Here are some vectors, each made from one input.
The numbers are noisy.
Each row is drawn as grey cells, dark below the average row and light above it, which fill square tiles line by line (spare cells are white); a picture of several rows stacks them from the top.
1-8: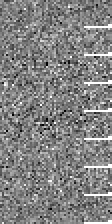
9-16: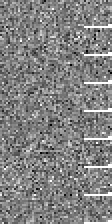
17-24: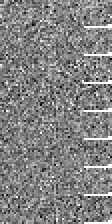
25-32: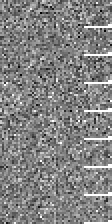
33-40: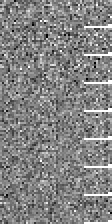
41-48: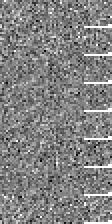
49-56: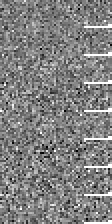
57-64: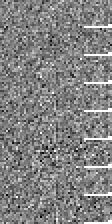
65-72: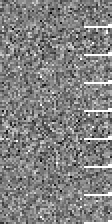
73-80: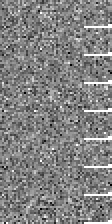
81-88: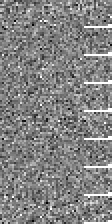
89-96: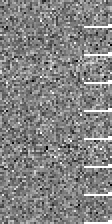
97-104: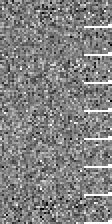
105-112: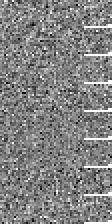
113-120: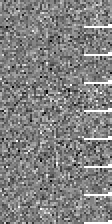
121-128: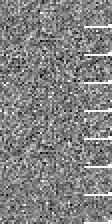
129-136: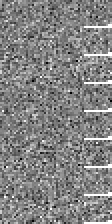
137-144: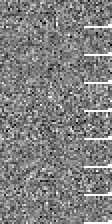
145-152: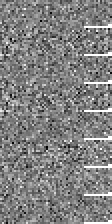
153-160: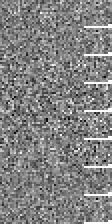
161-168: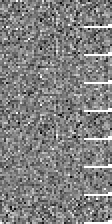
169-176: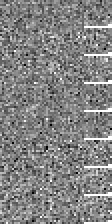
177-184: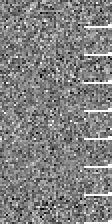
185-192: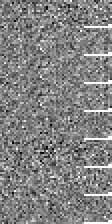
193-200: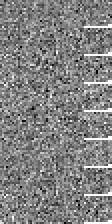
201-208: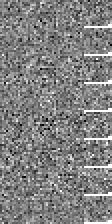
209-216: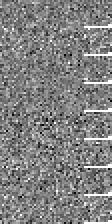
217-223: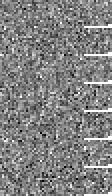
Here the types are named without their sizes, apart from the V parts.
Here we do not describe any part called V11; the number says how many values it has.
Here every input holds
a true/false value, together with either a point on a line, or a value of V11.
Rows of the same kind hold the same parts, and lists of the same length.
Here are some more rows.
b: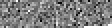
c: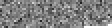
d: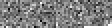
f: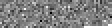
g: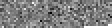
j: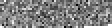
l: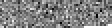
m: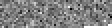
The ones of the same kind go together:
b, d, j, l
c, f, g, m

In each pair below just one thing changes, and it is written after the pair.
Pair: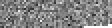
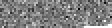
the true/false value
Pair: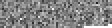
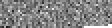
the value of V11
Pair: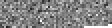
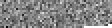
the value of V11
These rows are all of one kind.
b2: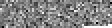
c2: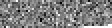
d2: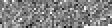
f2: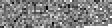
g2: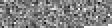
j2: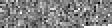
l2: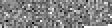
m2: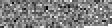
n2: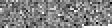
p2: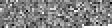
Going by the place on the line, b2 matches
c2, n2 and p2.
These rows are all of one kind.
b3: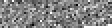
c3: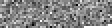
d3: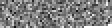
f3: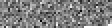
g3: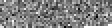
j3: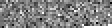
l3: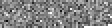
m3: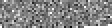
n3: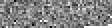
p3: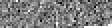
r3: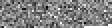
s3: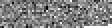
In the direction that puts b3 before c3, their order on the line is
s3, r3, d3, l3, m3, g3, b3, c3, n3, f3, p3, j3.
